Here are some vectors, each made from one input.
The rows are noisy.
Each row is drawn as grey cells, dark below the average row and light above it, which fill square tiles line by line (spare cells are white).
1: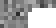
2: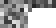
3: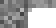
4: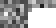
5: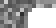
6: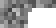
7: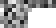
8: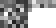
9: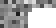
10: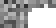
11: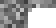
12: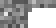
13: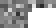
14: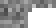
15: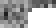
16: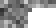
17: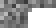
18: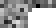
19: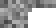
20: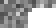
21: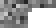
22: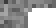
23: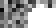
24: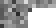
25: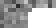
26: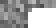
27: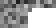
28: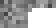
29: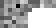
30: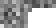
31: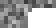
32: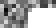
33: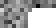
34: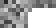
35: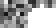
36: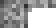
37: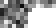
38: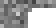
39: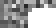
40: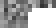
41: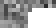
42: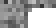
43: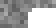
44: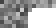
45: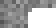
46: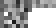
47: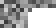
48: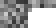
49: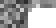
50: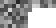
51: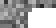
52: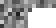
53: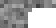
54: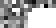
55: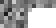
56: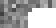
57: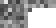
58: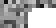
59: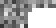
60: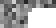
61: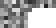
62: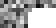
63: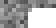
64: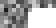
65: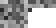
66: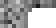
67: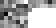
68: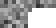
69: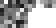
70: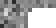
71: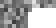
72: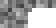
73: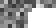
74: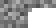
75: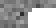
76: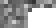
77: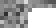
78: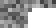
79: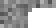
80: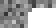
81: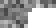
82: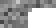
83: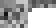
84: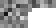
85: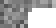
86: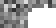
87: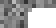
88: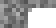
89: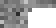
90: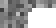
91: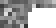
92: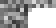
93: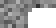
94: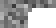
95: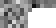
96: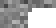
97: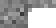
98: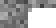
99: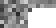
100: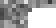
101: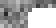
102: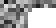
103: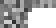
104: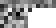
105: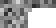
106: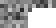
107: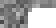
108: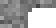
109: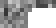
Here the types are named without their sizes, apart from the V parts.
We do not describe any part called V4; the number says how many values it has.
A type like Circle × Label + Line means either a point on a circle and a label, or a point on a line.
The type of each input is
List(Bool × V4).
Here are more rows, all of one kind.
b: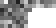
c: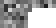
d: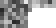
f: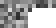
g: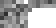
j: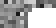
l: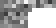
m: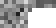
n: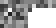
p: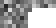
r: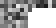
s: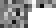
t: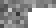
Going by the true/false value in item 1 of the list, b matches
d, j, m and s.
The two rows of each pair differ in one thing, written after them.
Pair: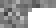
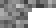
the true/false value in item 2 of the list
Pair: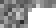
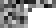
the value of V4 in item 2 of the list
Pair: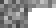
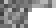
the value of V4 in item 2 of the list
